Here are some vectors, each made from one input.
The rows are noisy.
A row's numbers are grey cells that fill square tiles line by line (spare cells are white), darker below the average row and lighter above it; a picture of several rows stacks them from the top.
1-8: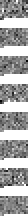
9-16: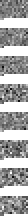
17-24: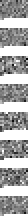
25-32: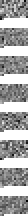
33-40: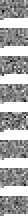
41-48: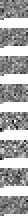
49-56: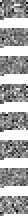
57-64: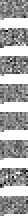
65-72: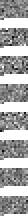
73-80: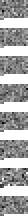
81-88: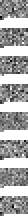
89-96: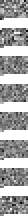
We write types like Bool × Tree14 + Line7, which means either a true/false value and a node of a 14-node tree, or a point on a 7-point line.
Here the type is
Bool × Bool × Bool × Bool + Label8 × Label10.
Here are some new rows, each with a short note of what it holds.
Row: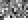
one of 8 labels and one of 10 labels
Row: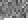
four true/false values
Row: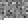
four true/false values
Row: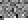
one of 8 labels and one of 10 labels
